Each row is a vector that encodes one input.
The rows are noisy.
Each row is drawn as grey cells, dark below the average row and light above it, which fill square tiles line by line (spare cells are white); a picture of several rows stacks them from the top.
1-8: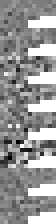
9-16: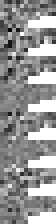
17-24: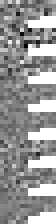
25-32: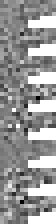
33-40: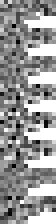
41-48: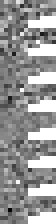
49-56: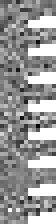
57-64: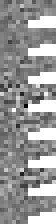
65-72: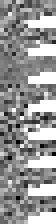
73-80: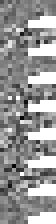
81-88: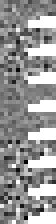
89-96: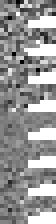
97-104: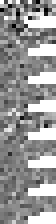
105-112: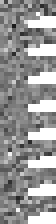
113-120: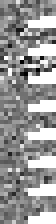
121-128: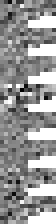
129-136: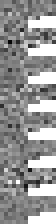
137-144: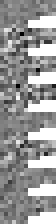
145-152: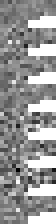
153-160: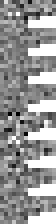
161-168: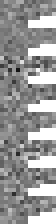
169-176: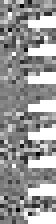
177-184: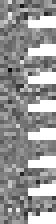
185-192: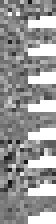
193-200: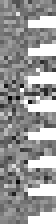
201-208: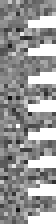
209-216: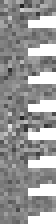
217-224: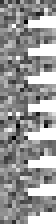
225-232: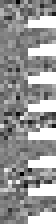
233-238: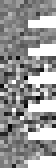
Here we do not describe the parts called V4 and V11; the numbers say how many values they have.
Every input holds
either a point on a 9-point circle, or three true/false values, a value of V4 and a value of V11.
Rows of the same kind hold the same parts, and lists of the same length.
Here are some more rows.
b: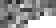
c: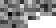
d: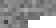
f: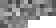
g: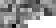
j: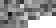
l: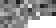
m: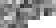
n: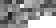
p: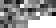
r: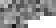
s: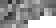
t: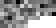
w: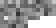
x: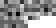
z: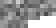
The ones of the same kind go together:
b, c, d, j, m, n, s, w, x, z
f, g, l, p, r, t

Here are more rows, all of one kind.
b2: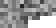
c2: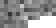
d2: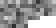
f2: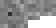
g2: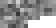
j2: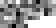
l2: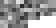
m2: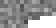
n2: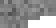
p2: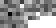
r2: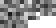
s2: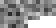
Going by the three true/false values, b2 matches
d2, j2, m2 and r2.
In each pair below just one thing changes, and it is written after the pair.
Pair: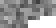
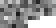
the value of V4
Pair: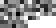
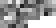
one of the three true/false values
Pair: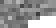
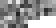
the value of V4
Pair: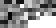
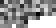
one of the three true/false values
